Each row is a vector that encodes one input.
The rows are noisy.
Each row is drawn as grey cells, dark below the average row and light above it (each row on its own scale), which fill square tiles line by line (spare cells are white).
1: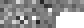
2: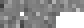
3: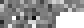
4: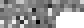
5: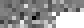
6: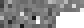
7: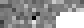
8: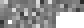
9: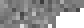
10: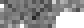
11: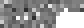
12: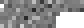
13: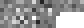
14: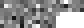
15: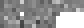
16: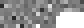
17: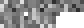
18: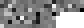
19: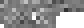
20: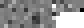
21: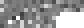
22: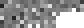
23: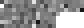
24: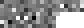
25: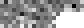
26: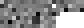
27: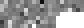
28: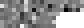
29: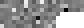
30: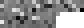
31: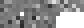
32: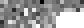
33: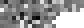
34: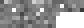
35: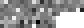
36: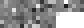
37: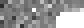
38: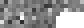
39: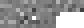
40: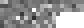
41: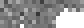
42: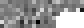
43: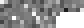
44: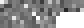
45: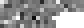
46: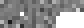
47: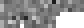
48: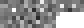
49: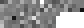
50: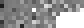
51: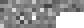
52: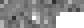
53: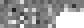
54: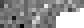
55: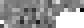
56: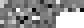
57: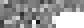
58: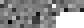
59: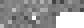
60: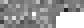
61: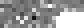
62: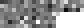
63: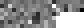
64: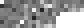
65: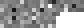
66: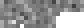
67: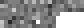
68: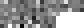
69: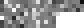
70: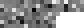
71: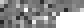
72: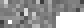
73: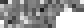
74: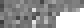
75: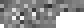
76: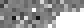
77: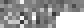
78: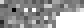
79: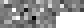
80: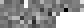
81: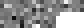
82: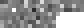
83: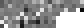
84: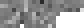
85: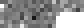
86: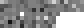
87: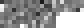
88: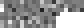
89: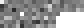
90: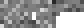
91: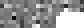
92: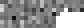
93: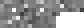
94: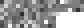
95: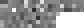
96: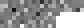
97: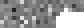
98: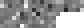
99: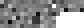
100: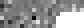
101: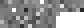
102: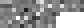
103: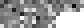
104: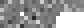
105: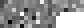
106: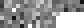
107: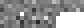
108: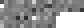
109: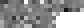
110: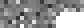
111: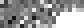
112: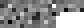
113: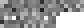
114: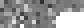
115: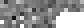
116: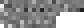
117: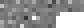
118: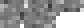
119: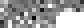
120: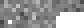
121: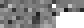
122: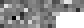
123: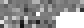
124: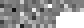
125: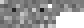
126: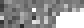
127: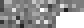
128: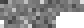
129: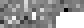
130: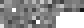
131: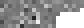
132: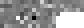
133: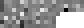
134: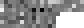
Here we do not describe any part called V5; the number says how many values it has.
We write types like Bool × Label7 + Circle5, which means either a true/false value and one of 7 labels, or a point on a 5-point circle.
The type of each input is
(Bool × Bool × Bool × Bool × Bool × V5 + Unit) × Label7.
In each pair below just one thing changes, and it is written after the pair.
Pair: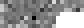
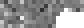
the label
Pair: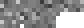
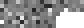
the value of V5
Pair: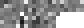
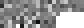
the label
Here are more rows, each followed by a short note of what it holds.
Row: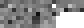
one of 7 labels
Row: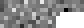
one of 7 labels, five true/false values and a value of V5
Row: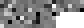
one of 7 labels
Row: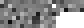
one of 7 labels
